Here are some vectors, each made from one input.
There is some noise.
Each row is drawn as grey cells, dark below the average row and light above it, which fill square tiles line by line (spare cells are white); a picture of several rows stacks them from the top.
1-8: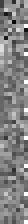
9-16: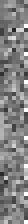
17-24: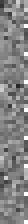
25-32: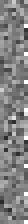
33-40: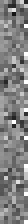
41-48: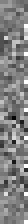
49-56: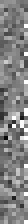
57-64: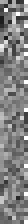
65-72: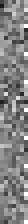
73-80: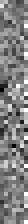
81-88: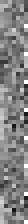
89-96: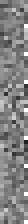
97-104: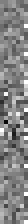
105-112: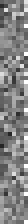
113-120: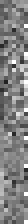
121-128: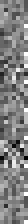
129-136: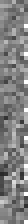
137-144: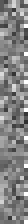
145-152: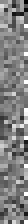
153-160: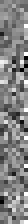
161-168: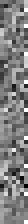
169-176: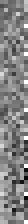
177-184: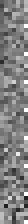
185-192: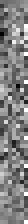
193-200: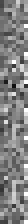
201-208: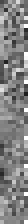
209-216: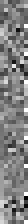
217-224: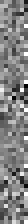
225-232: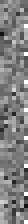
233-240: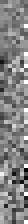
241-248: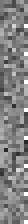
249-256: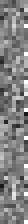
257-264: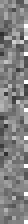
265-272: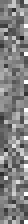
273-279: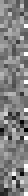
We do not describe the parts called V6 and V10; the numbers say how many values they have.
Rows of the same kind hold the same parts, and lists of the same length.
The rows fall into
2 kinds.
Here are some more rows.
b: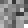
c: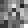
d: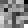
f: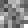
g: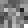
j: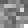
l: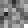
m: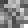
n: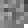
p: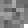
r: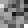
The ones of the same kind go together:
b, c, d, f, j, m, n, p, r
g, l

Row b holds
a point on an 8-point circle, a value of V6 and a value of V10.
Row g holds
two labels (each one of 9).
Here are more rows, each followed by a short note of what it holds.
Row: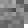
a point on an 8-point circle, a value of V6 and a value of V10
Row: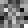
two labels (each one of 9)
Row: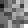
two labels (each one of 9)
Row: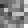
two labels (each one of 9)
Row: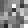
a point on an 8-point circle, a value of V6 and a value of V10
